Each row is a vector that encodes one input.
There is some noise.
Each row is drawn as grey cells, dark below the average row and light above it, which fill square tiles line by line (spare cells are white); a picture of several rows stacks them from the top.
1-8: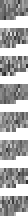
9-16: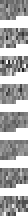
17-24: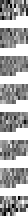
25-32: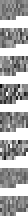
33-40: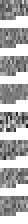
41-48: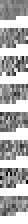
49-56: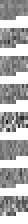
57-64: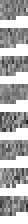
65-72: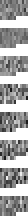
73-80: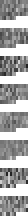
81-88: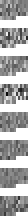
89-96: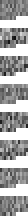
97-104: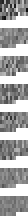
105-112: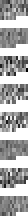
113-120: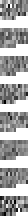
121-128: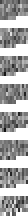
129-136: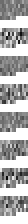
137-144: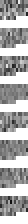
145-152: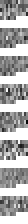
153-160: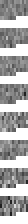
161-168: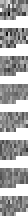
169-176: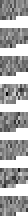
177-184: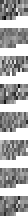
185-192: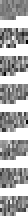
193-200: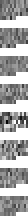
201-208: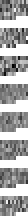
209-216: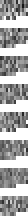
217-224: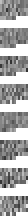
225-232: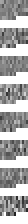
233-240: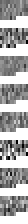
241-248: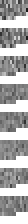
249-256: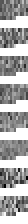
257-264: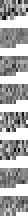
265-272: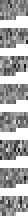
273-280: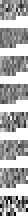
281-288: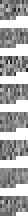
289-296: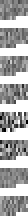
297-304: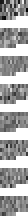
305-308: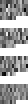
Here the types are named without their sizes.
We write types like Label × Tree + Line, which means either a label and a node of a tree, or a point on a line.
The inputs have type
List(Line).
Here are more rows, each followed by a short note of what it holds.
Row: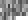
a list of three items
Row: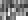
the empty list
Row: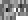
a list of two items
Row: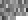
a list of two items
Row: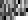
a list of one item
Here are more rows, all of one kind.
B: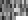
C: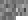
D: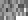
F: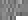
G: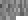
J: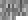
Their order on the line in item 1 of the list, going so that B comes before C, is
D, J, B, C, G, F.
